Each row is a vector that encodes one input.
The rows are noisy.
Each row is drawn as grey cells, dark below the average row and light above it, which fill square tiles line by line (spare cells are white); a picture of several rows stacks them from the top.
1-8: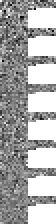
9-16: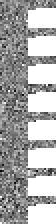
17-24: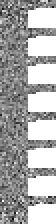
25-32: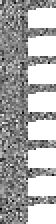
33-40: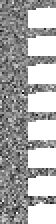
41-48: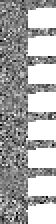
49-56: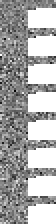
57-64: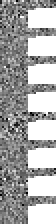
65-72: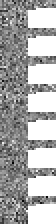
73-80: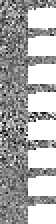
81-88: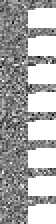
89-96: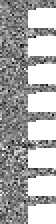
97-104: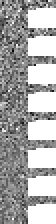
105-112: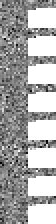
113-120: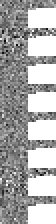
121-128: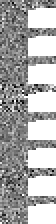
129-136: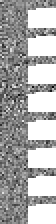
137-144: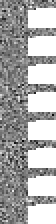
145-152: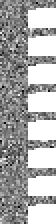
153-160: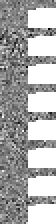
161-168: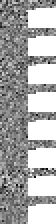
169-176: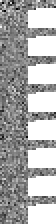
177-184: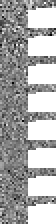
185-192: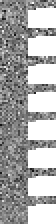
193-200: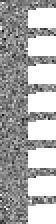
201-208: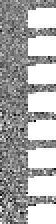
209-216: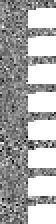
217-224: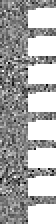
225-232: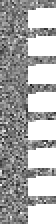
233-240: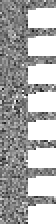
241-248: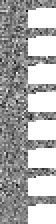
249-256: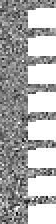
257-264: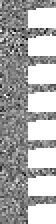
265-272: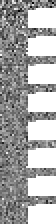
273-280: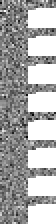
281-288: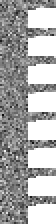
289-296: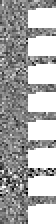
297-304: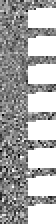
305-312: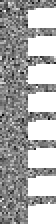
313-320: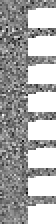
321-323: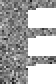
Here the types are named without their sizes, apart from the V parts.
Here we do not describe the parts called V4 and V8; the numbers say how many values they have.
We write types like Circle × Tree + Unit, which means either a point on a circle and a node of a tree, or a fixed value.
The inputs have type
Bool × V8 + (Tree + Unit) × V4.
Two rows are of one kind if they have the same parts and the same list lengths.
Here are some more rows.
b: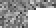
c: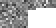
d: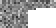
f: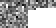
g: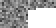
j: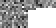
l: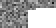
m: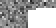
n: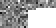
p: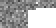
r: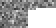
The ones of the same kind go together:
b, c, d, f, p
g, l
j, m, n, r

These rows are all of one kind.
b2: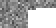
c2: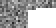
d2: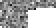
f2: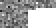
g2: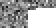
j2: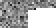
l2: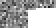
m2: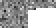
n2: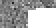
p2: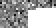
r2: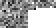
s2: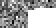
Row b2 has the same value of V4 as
c2, f2, n2 and s2.
